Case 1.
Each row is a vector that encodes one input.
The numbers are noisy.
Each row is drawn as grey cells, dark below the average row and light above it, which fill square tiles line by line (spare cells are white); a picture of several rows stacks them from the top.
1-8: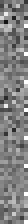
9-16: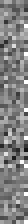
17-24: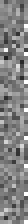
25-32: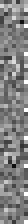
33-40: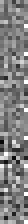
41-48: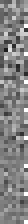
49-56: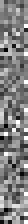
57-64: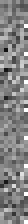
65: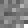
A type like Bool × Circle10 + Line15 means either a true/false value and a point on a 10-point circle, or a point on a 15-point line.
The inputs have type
Line4 × Line4 + Line5.
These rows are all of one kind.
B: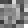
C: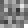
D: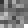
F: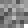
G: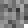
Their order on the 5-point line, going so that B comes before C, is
D, B, C, F, G.
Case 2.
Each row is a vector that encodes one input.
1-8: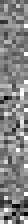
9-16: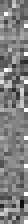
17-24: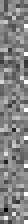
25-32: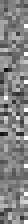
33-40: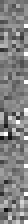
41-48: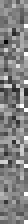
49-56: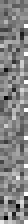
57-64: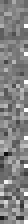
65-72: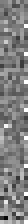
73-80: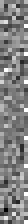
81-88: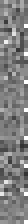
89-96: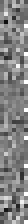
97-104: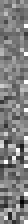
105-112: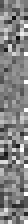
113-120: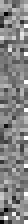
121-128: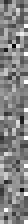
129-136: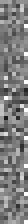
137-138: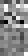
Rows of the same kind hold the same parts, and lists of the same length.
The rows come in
2 kinds.
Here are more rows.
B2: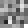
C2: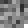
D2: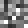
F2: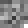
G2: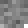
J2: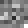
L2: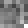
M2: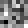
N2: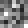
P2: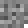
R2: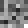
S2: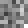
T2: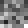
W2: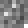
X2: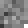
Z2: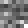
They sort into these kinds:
B2, C2, D2, G2, L2, M2, N2, P2, R2, T2, W2, X2, Z2
F2, J2, S2

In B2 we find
a point on a 14-point circle.
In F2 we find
a point on a 4-point line.
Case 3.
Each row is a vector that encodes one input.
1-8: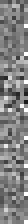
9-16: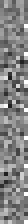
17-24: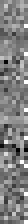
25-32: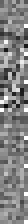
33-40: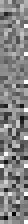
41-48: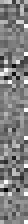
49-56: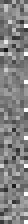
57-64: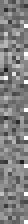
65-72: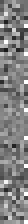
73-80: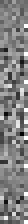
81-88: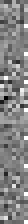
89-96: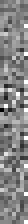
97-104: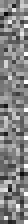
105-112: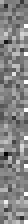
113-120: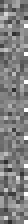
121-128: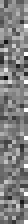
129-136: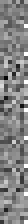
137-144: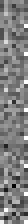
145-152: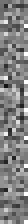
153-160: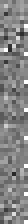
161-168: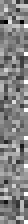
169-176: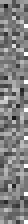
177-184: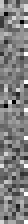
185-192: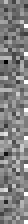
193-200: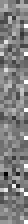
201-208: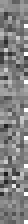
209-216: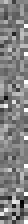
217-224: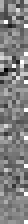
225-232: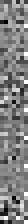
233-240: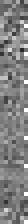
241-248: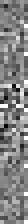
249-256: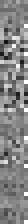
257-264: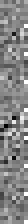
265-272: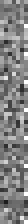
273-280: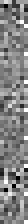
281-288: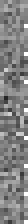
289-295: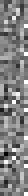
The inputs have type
Circle14 + Line9.
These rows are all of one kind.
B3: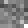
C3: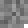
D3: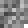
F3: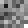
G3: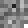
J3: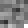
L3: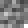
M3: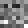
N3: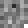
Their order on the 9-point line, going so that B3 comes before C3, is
N3, M3, G3, B3, D3, C3, J3, L3, F3.
